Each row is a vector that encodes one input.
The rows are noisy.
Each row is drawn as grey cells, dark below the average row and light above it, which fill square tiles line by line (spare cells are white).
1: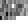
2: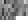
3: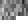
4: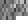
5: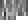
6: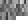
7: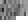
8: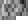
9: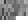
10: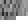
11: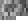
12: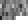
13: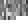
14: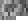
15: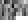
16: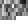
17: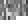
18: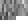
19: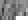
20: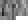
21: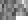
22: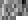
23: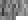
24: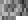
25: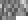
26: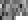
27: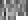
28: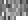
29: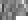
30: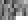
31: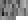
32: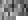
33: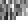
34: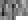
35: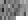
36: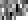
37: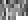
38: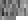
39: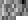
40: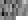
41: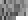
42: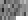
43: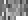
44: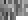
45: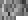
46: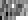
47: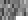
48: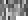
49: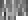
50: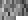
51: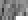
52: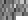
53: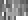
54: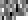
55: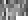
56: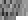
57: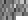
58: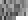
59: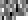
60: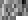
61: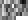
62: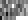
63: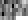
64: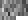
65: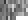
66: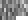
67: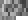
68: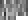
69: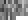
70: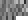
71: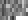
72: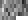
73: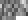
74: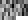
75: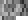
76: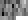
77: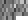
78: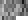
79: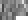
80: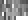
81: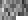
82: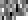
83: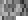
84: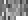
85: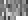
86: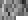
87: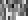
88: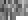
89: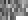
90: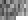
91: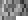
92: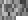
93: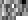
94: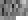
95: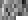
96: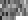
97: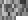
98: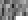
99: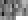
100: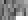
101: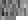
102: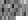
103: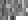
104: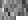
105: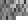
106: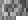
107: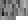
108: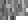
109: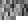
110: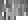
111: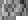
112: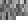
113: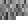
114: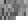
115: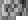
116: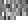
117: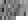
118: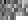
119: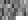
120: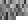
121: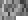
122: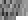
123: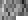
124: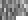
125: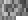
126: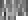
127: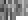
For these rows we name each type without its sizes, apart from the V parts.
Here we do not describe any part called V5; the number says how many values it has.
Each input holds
either a label and a value of V5, or a list of points on a line.
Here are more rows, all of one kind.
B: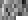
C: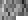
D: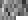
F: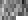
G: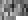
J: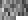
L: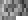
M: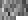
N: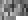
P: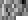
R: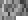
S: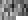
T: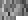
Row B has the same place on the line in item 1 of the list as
D, F, J and M.
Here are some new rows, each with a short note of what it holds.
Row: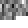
a label and a value of V5
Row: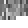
a list of one item
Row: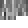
a list of one item
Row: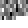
the empty list
